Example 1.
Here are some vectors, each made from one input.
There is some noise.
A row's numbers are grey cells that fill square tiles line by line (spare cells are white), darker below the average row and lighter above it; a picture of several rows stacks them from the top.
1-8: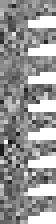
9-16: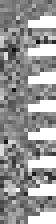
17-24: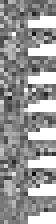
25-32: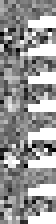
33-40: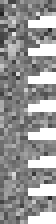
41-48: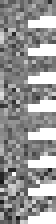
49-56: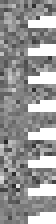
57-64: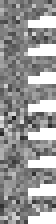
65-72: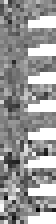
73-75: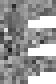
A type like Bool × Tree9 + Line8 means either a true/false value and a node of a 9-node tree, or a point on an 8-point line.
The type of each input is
Tree13 + Unit.
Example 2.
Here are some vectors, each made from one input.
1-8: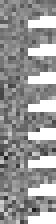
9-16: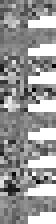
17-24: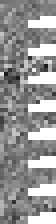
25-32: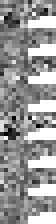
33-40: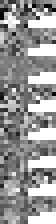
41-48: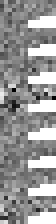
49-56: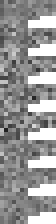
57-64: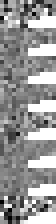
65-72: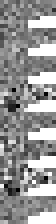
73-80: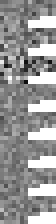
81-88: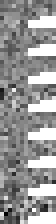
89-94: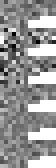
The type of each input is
Line8.
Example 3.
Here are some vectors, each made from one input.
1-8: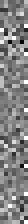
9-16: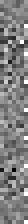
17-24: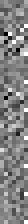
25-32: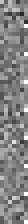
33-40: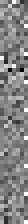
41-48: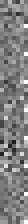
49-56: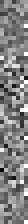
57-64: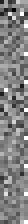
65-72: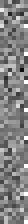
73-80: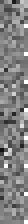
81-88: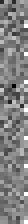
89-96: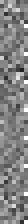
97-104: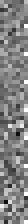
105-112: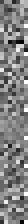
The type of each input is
Label11.
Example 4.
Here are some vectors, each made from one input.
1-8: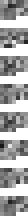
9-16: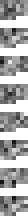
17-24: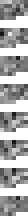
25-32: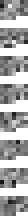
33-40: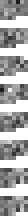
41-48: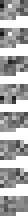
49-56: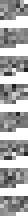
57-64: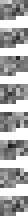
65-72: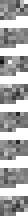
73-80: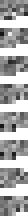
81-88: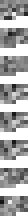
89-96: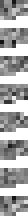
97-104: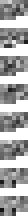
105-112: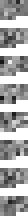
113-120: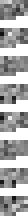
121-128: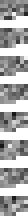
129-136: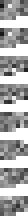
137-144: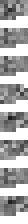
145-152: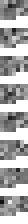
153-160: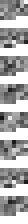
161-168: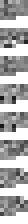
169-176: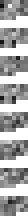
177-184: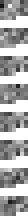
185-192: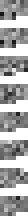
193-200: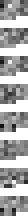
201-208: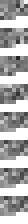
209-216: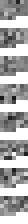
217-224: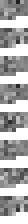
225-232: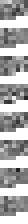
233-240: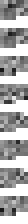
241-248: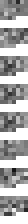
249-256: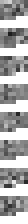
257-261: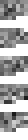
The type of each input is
Label12.
